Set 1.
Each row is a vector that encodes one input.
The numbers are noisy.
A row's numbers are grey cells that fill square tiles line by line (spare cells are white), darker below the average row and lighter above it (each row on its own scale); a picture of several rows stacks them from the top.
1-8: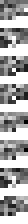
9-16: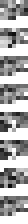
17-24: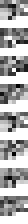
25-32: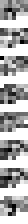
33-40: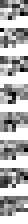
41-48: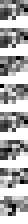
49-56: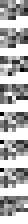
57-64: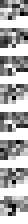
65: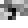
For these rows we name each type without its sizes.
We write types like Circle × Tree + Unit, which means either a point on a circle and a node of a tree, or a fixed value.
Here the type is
Bool × Bool × Bool × Bool.
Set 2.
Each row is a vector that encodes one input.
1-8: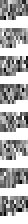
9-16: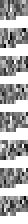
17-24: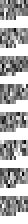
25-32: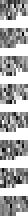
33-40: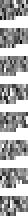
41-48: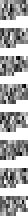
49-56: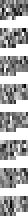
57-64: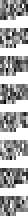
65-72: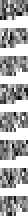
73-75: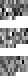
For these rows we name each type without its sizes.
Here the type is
Label.
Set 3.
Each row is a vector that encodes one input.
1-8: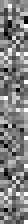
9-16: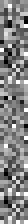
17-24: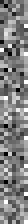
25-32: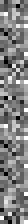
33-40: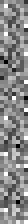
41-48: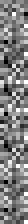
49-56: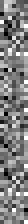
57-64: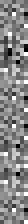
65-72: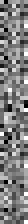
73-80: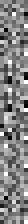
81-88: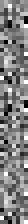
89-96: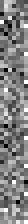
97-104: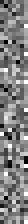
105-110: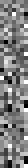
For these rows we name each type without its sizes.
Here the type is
Circle.
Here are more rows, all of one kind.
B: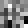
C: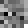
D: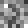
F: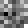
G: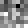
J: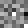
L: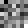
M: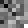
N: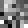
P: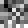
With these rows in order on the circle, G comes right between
L and P.
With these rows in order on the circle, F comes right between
B and C.
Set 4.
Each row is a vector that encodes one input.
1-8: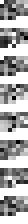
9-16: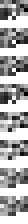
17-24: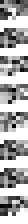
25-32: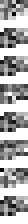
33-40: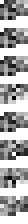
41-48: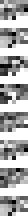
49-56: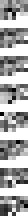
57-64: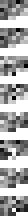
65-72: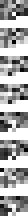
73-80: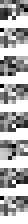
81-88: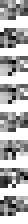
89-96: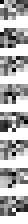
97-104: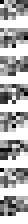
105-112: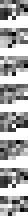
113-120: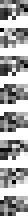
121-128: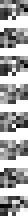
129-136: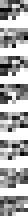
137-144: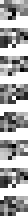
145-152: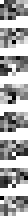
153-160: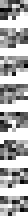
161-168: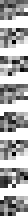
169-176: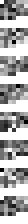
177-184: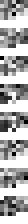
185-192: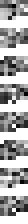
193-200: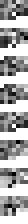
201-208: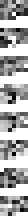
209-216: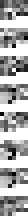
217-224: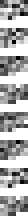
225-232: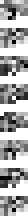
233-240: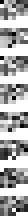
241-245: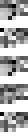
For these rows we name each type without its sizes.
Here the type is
Bool × Bool × Bool × Bool.
